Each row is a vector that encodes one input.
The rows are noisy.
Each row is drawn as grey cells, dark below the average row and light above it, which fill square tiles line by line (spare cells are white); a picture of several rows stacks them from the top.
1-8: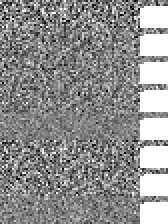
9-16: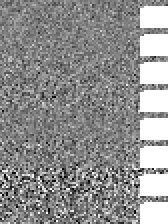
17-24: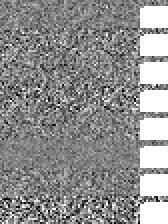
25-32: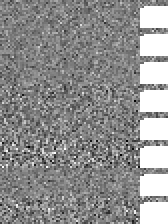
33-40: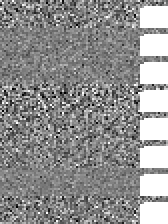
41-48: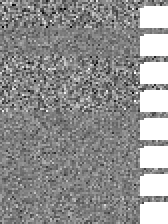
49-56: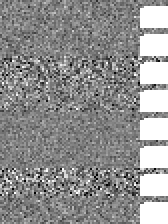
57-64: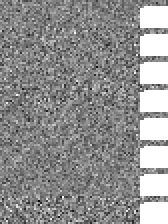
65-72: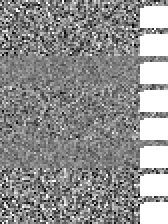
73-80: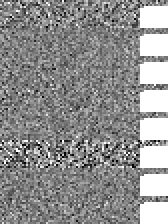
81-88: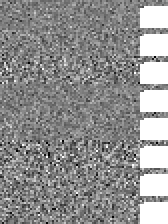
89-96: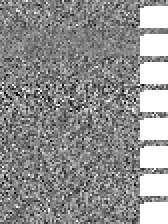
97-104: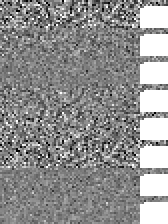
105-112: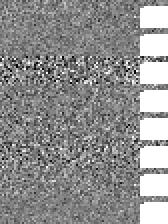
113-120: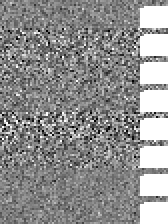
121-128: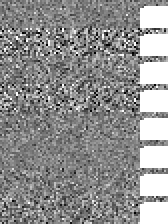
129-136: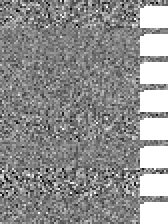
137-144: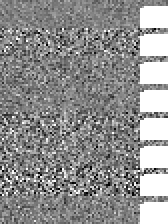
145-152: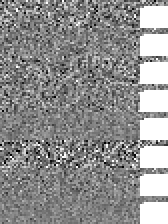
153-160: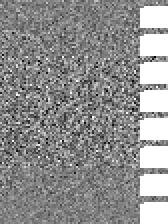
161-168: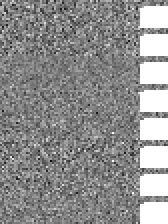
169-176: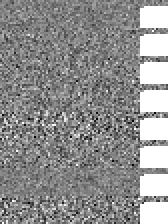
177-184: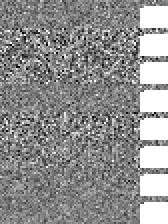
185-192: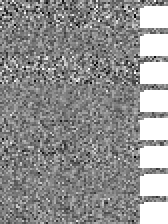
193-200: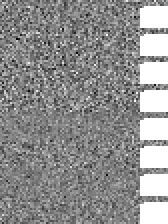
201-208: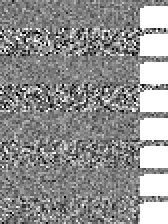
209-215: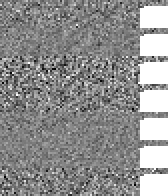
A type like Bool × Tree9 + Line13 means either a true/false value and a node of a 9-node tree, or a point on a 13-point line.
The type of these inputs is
(Circle11 + Unit) × Label4 × Line12 × Line15.
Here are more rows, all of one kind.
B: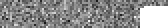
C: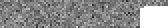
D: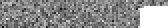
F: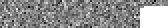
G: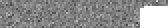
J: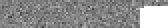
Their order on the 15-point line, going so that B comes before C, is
B, G, J, C, F, D.
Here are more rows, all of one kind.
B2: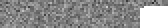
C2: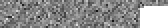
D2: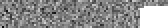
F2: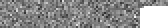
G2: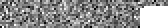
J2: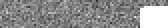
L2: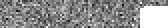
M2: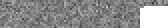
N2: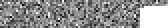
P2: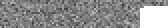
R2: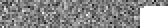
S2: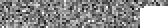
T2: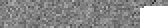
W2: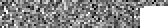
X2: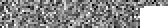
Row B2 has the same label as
M2, P2, T2 and X2.
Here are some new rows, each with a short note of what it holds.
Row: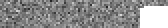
a point on an 11-point circle, one of 4 labels, a point on a 12-point line and a point on a 15-point line
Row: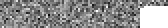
one of 4 labels, a point on a 12-point line and a point on a 15-point line
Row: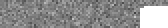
one of 4 labels, a point on a 12-point line and a point on a 15-point line
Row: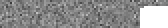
one of 4 labels, a point on a 12-point line and a point on a 15-point line
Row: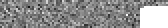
a point on an 11-point circle, one of 4 labels, a point on a 12-point line and a point on a 15-point line
